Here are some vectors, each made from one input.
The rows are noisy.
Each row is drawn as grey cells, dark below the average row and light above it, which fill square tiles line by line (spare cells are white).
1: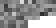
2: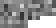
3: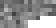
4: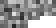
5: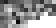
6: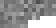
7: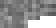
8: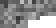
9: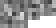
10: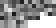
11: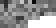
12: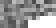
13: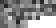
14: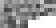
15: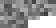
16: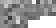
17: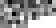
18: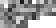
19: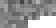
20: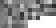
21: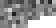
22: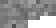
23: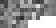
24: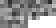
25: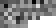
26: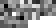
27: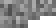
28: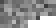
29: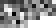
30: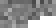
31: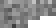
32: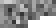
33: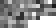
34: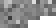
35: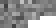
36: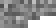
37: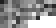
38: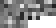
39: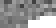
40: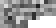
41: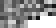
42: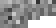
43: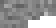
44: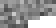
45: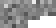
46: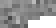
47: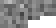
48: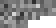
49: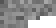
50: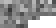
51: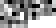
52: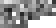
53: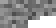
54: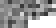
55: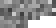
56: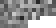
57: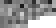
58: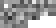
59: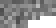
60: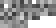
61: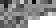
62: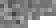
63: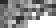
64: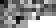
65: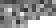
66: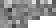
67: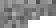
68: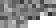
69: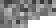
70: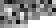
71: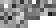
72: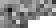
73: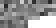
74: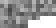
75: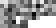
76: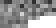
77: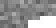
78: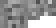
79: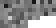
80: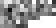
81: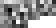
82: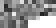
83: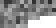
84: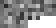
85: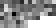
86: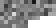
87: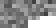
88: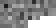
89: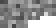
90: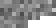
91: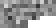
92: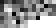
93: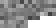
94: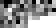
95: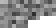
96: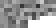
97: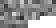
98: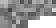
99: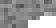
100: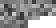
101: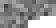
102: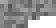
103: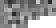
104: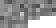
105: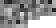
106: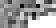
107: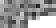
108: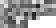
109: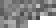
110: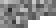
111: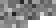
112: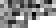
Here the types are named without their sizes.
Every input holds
either a point on a circle, or a point on each of two lines.
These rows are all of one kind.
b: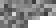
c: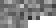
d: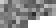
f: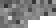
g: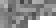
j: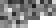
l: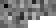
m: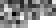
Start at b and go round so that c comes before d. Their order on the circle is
b, g, m, f, l, c, d, j.
